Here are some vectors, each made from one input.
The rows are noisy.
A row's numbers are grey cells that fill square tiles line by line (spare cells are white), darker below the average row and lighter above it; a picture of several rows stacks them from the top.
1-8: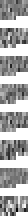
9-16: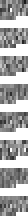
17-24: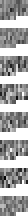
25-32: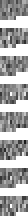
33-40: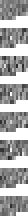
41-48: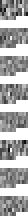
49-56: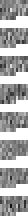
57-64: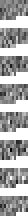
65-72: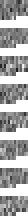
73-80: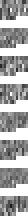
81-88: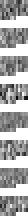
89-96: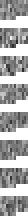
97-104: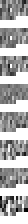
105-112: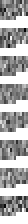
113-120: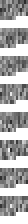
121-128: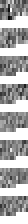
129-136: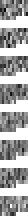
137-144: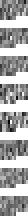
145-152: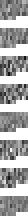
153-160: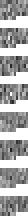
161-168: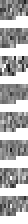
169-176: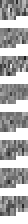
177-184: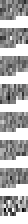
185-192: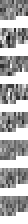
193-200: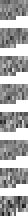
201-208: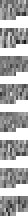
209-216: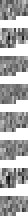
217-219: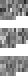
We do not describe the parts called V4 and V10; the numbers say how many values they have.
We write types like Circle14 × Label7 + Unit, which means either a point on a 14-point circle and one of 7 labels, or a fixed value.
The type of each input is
(Line9 + V4) × V10 + List2(Line6).
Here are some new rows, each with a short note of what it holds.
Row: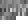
a list of two items
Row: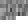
a point on a 9-point line and a value of V10
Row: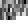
a list of two items
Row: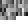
a list of two items
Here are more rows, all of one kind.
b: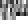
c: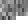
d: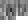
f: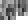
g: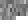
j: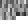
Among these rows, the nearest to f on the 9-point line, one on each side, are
b and d.
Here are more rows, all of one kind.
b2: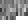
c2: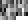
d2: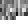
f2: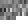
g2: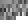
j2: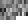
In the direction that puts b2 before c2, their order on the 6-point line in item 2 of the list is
b2, d2, g2, c2, j2, f2.
